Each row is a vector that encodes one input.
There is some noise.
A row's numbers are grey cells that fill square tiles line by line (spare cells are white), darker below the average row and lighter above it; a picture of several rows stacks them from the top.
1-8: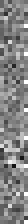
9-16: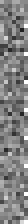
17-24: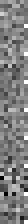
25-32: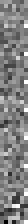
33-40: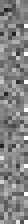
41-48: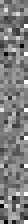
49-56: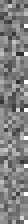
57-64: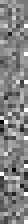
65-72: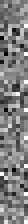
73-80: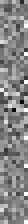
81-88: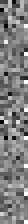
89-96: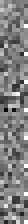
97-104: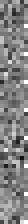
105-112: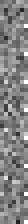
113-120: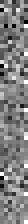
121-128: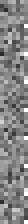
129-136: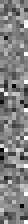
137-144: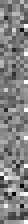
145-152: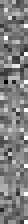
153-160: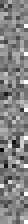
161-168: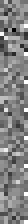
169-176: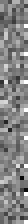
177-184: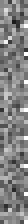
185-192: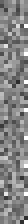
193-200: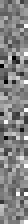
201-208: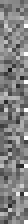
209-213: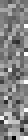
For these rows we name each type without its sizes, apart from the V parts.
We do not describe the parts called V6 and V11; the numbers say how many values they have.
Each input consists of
either a label, or four true/false values, a value of V6 and a value of V11.
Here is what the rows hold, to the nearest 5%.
About 15% of them hold a label. The rest hold four true/false values, a value of V6 and a value of V11.
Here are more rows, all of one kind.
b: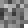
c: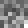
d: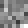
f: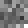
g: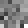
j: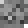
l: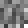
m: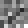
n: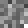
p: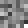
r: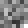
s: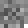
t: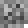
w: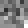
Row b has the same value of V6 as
g, l and p.
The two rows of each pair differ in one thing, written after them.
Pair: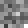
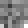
the value of V11
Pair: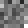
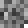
the value of V6
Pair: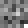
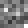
the value of V6
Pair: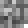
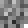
one of the four true/false values
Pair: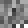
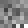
one of the four true/false values
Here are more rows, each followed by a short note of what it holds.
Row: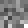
four true/false values, a value of V6 and a value of V11
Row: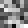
a label
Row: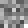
four true/false values, a value of V6 and a value of V11
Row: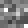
four true/false values, a value of V6 and a value of V11
